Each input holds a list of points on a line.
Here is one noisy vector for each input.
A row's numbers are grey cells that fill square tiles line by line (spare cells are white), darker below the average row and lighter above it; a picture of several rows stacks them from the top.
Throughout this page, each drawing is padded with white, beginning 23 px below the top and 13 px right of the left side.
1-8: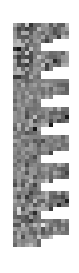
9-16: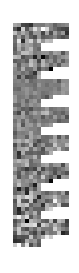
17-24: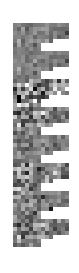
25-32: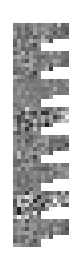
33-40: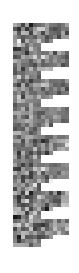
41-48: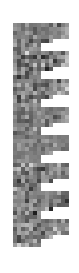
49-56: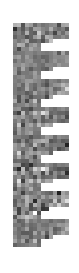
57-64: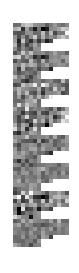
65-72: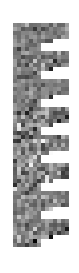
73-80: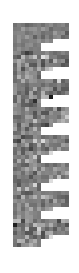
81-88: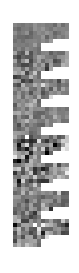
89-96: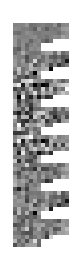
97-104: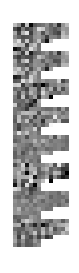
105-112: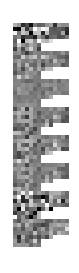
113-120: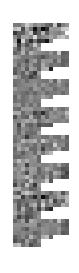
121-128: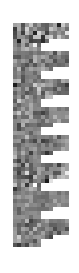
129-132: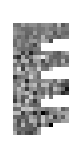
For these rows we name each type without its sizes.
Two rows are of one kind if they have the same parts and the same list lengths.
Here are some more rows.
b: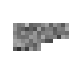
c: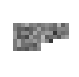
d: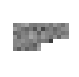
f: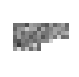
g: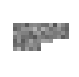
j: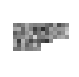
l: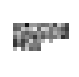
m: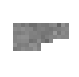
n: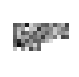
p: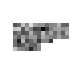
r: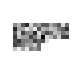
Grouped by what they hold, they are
b, d, j, m
c, f, g, l, n, p
r

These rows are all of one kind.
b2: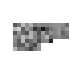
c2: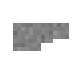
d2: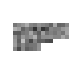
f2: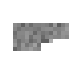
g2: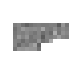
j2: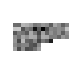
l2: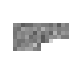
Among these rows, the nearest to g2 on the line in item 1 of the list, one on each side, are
b2 and c2.
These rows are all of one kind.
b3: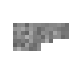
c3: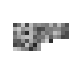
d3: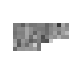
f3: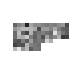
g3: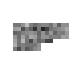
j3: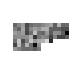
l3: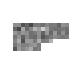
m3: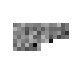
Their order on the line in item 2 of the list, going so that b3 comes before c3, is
d3, b3, c3, l3, j3, f3, m3, g3.
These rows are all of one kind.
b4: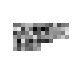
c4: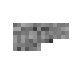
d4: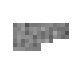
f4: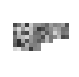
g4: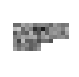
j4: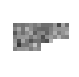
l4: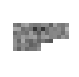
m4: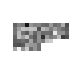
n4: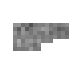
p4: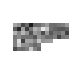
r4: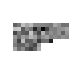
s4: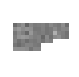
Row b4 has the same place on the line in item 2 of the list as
c4, d4, m4 and s4.
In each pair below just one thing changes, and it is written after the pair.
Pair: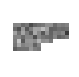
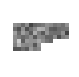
the place on the line in item 2 of the list
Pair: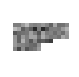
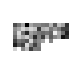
the place on the line in item 1 of the list
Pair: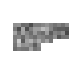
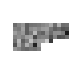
the place on the line in item 1 of the list
